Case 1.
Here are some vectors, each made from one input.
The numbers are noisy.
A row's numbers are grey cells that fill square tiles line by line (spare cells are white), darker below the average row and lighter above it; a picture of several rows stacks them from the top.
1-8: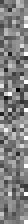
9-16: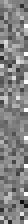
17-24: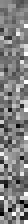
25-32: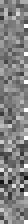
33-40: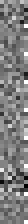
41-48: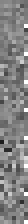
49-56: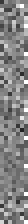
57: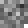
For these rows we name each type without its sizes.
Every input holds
a point on a line, together with either a fixed value, or a node of a tree.
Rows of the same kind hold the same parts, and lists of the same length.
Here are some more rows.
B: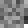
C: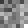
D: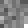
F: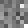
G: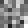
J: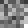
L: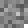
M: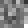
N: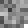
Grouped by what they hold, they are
B, C, D, F, J, M
G, L, N

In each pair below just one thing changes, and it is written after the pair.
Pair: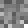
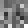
the place on the line
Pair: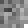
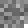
the node of the tree
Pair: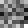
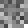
the place on the line
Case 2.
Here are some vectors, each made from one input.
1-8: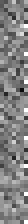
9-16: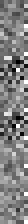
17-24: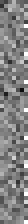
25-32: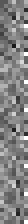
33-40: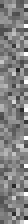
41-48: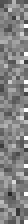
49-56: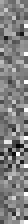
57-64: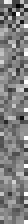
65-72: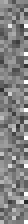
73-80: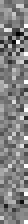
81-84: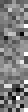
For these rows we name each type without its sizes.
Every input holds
a list of points on a line.
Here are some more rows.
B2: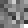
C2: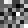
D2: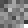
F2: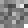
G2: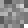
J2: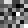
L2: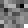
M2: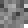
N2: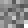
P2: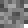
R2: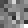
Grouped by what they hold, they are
B2, D2, L2, M2, P2, R2
C2, J2
F2, G2, N2

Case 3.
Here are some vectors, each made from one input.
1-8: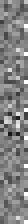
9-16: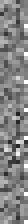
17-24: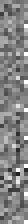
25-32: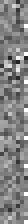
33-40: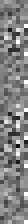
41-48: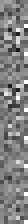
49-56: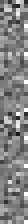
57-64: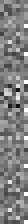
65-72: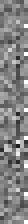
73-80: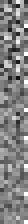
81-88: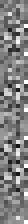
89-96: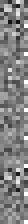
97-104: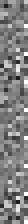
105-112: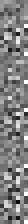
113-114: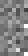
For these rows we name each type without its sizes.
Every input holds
either a point on a line, or a node of a tree.
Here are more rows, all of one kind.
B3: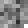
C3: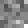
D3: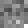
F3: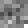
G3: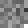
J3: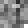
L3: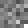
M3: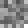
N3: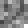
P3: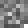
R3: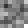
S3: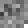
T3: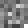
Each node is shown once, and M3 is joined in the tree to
R3.
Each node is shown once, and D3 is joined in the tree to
C3, G3 and S3.
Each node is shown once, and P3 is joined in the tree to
T3.
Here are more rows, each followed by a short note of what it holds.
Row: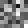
a point on a line
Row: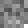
a node of a tree
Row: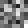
a point on a line
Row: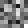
a point on a line
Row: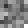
a node of a tree
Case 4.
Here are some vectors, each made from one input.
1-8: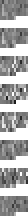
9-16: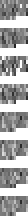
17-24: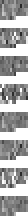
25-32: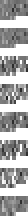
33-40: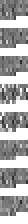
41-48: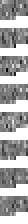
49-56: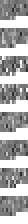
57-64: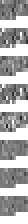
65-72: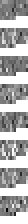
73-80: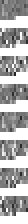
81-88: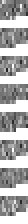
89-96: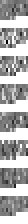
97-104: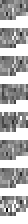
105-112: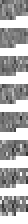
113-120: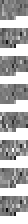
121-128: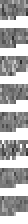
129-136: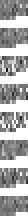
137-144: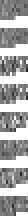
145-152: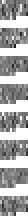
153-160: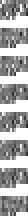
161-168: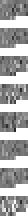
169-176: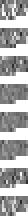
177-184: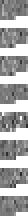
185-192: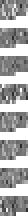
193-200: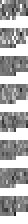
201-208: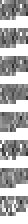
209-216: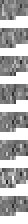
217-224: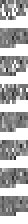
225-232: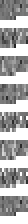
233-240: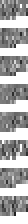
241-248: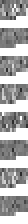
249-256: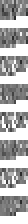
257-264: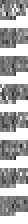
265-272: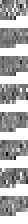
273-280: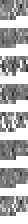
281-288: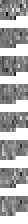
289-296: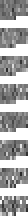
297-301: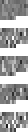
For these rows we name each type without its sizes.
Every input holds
a point on a line and a true/false value.
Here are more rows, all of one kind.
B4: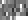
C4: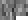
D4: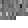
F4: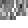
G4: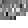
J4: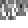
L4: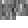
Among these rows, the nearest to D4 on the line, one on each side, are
C4 and F4.
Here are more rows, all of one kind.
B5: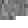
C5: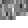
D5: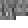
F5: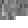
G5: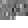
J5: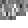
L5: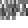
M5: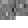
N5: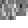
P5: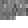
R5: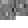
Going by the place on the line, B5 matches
M5, N5 and R5.
